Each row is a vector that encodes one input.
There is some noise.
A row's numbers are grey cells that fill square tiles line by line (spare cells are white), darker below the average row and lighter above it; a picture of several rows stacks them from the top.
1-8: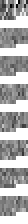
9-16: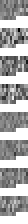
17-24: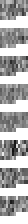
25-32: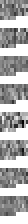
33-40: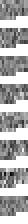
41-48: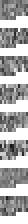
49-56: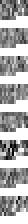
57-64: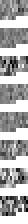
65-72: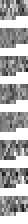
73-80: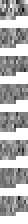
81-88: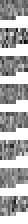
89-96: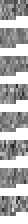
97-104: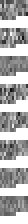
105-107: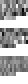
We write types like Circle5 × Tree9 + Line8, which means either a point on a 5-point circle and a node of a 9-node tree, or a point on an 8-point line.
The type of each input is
(Label5 + Line9) × Line9.
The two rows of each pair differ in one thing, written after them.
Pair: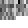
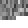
the place on the 9-point line
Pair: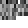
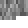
the place on the 9-point line
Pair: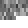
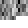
the label
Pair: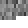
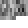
the place on the 9-point line
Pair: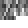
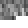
the label
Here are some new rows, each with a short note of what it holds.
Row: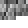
a point on each of two 9-point lines
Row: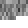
one of 5 labels and a point on a 9-point line
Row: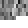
a point on each of two 9-point lines
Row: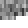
a point on each of two 9-point lines
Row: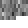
one of 5 labels and a point on a 9-point line
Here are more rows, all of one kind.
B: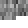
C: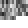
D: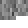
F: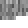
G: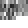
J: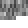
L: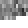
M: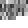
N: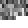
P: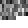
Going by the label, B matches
J and L.
